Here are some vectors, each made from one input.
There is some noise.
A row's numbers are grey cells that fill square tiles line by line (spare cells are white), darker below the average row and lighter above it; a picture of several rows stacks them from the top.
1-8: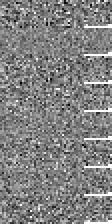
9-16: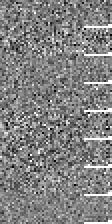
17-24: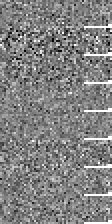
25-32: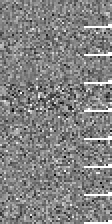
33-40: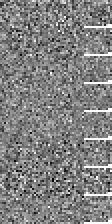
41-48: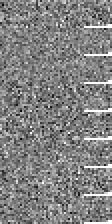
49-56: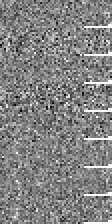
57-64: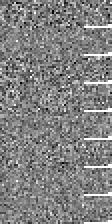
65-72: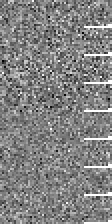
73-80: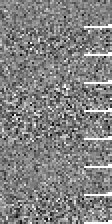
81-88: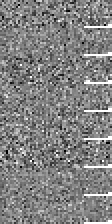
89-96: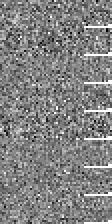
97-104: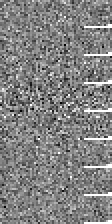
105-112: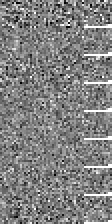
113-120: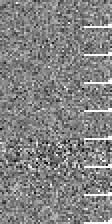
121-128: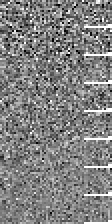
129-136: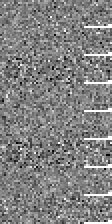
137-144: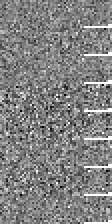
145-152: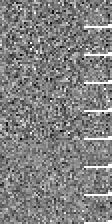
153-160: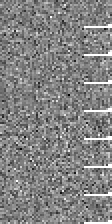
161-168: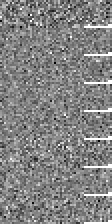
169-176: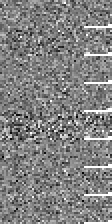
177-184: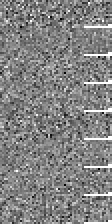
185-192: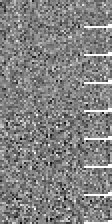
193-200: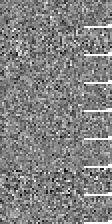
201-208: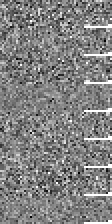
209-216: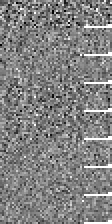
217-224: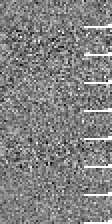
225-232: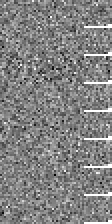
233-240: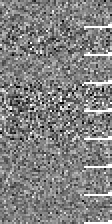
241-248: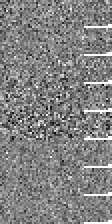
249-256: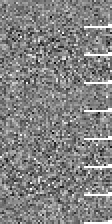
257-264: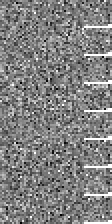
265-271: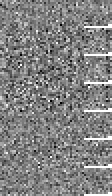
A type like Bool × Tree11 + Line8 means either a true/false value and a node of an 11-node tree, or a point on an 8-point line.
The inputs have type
Circle10 × (Circle10 × Circle10 × Circle10 + Unit) + Circle11.
